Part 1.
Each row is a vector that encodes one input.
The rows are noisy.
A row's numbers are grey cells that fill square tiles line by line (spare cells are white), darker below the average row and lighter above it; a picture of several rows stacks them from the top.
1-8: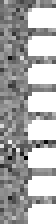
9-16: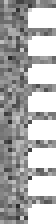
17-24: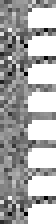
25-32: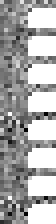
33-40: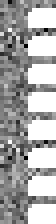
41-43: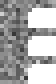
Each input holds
a list of up to two points on a 4-point line.
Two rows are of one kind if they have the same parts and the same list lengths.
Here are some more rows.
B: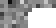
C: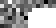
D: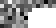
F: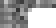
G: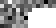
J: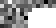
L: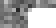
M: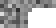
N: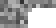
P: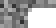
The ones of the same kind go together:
B, F, L, P
C, D, G, J
M, N

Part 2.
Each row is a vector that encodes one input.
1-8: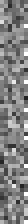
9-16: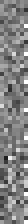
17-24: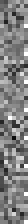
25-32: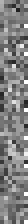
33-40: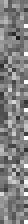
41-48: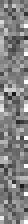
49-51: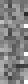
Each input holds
either a point on a 5-point line, or a point on a 7-point line.
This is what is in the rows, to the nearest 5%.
About 35% of them hold a point on a 5-point line. The rest hold a point on a 7-point line.
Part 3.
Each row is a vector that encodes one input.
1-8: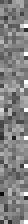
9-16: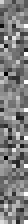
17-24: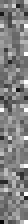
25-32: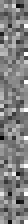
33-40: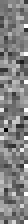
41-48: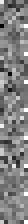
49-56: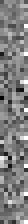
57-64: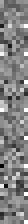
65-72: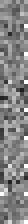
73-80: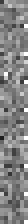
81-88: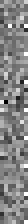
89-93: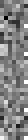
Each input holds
either a point on an 8-point line, or a point on a 10-point line and a point on a 13-point line.
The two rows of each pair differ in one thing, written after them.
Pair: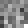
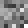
the place on the 10-point line
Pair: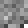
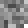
the place on the 13-point line
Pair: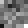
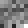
the place on the 10-point line
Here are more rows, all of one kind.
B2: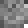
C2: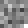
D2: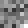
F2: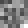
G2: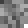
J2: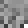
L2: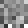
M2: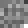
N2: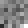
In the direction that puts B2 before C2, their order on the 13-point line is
G2, B2, F2, M2, J2, C2, L2, N2, D2.
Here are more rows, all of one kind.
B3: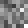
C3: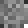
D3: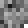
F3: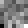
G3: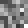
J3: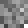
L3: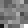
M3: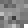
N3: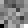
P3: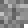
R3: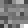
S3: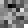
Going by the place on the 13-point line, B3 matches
C3 and G3.
